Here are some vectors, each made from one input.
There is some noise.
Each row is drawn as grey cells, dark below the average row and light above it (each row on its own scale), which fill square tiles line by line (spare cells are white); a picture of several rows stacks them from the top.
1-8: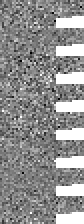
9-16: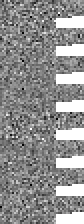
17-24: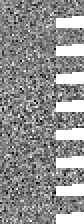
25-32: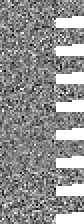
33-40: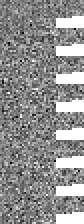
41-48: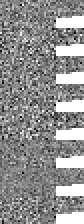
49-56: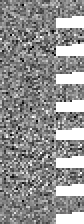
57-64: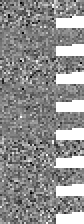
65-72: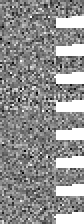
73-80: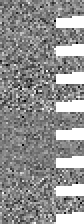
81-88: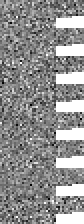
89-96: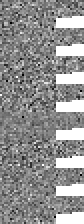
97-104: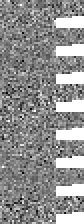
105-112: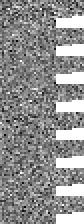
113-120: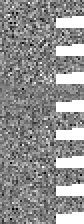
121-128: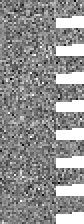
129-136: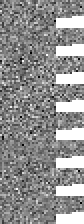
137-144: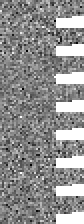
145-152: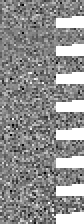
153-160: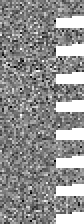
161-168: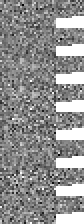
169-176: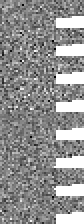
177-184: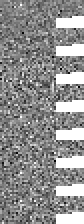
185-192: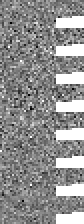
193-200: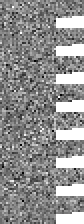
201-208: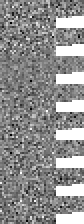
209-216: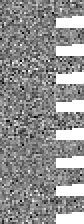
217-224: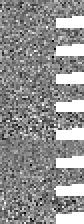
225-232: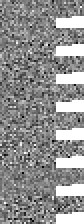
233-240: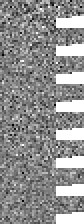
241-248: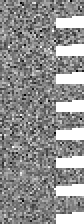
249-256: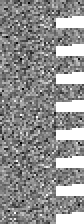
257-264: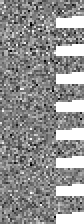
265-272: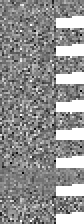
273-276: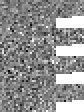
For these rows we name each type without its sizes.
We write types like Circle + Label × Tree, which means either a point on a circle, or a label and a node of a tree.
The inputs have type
Bool × Bool × Bool × Bool + Circle × (Tree + Unit) × (Tree + Unit).
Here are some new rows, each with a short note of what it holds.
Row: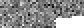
a point on a circle and a node of each of two trees
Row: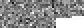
a point on a circle and a node of a tree
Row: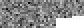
four true/false values
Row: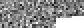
a point on a circle
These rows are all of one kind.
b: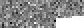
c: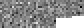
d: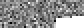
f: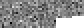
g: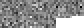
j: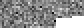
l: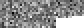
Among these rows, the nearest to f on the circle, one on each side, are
g and j.
